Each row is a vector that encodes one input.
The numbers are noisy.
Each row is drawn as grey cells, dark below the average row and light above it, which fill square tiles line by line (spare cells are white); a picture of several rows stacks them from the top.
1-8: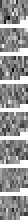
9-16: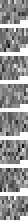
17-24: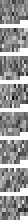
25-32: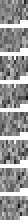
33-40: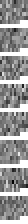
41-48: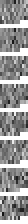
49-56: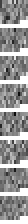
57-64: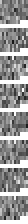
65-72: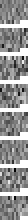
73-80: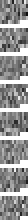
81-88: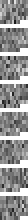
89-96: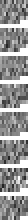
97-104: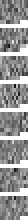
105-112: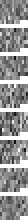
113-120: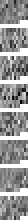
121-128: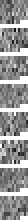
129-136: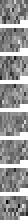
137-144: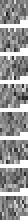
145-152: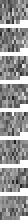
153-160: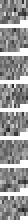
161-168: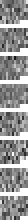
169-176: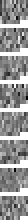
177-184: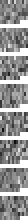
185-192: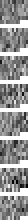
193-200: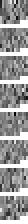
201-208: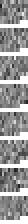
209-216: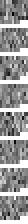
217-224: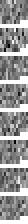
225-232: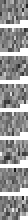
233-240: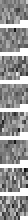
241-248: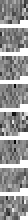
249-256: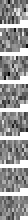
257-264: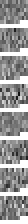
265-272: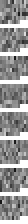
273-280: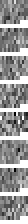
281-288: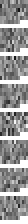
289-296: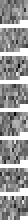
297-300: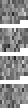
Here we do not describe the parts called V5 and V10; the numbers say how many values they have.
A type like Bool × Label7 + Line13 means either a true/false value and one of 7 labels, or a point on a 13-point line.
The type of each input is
(Bool × Bool × Bool + V10) × Tree7 + Line7 × V5.
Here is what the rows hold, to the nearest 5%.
About 30% of them hold a point on a 7-point line and a value of V5. The rest hold a node of a 7-node tree, together with either three true/false values, or a value of V10.
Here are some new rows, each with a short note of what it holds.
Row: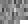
a node of a 7-node tree and a value of V10
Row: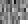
a node of a 7-node tree and a value of V10
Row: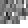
a point on a 7-point line and a value of V5
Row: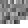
a point on a 7-point line and a value of V5
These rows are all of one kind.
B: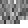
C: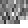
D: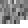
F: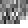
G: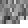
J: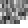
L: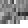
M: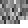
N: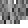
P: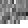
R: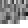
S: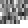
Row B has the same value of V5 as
C and M.
